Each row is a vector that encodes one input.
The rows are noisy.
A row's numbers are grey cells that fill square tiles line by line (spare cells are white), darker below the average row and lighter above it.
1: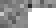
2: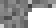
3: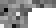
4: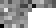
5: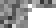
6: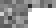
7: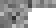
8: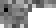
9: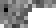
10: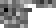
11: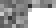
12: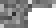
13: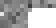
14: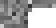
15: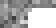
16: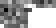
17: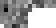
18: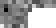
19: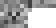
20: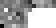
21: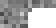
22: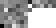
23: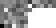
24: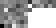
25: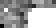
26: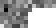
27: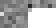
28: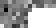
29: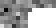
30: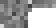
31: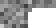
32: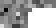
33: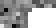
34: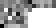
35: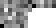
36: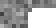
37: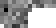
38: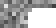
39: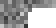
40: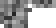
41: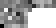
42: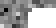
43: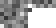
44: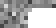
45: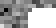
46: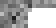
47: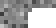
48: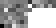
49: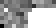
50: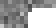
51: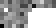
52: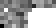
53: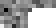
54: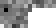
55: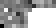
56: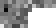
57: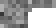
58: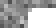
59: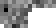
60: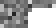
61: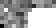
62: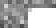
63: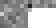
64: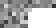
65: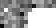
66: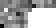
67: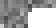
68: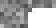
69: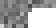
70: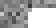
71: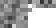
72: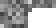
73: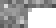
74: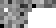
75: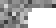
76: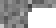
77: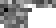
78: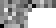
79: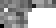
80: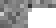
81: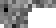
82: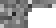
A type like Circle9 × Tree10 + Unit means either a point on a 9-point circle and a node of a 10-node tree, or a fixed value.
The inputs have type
Line4 × List2(Line6).
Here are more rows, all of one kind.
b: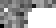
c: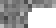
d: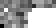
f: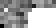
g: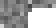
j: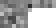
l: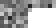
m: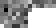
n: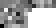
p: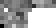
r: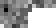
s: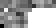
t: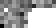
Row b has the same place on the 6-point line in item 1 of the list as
g, n and s.
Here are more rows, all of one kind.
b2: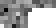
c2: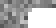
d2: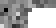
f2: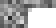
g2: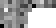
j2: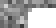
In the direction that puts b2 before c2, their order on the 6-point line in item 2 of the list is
b2, f2, c2, d2, g2, j2.
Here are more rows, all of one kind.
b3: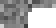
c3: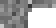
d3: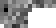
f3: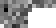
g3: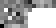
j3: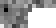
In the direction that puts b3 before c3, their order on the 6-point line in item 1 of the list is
b3, g3, j3, f3, d3, c3.
